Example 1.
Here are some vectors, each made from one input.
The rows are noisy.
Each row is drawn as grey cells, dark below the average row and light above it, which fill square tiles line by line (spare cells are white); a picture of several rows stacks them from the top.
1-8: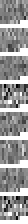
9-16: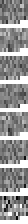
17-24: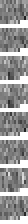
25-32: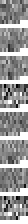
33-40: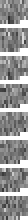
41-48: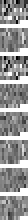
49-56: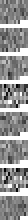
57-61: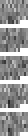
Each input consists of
a list of up to two points on a 5-point line.
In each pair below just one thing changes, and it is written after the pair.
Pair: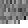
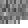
the place on the 5-point line in item 2 of the list
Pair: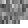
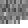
the place on the 5-point line in item 1 of the list
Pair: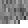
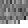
the place on the 5-point line in item 1 of the list
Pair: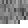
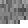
the place on the 5-point line in item 1 of the list
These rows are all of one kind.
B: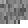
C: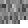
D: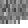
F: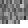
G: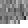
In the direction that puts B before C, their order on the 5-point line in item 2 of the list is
D, B, F, C, G.
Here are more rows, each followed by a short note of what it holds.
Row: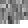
a list of one item
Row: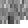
a list of one item
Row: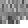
a list of one item
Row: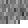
a list of two items
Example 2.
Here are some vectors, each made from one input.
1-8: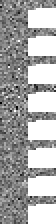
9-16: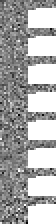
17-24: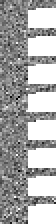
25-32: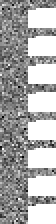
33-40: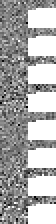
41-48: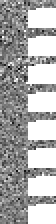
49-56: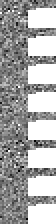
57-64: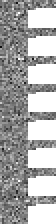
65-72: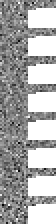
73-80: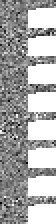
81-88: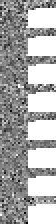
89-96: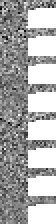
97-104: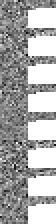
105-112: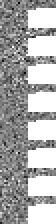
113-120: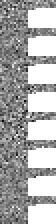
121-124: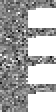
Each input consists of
a point on a 10-point line and four true/false values.
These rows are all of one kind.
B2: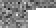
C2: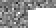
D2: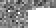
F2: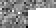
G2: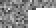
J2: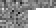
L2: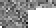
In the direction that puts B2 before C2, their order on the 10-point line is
L2, G2, J2, B2, D2, F2, C2.
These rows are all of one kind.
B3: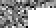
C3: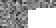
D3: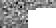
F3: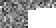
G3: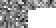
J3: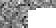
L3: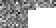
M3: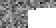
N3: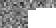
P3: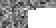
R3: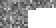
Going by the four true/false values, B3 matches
D3, M3, P3 and R3.
